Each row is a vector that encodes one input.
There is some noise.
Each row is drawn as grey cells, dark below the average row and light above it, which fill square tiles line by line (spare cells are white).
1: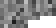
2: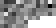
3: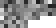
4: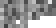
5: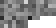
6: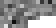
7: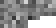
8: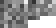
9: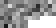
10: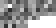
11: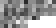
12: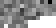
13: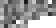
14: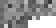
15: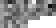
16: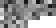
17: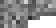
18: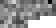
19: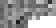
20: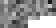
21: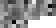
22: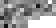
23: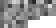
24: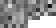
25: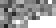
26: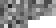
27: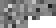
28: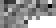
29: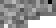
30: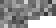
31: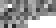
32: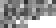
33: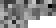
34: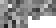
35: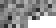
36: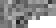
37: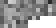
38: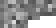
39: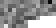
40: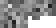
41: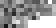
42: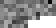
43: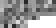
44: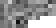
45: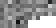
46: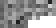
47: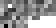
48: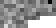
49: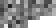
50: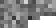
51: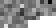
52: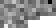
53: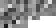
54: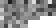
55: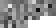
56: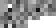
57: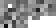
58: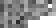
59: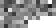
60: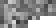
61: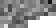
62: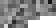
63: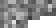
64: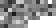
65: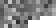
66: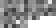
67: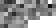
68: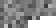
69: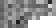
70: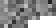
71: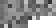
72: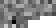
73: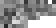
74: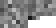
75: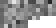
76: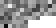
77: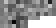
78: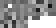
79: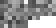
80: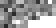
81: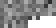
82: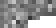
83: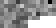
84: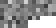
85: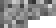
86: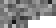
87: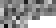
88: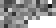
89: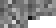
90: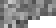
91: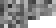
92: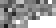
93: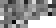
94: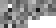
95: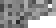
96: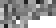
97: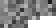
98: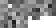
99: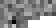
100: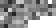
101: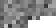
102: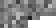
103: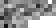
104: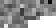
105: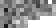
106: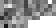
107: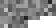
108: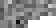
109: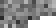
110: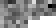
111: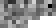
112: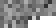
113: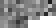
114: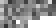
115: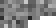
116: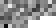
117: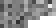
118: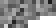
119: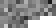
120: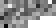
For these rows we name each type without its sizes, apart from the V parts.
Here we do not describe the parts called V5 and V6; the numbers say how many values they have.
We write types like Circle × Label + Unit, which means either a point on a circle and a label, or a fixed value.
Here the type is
(Line + V5) × (Line + V6).
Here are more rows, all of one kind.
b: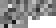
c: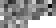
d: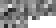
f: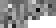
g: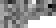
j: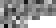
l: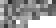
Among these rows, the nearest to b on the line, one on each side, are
d and f.
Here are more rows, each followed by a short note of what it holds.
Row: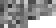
a point on a line and a value of V5
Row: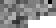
a value of V5 and a value of V6
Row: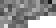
a value of V5 and a value of V6
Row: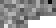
a value of V5 and a value of V6
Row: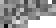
a point on each of two lines
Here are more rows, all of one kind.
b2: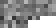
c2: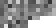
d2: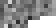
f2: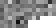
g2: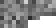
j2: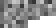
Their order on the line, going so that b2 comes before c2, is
g2, d2, b2, f2, c2, j2.
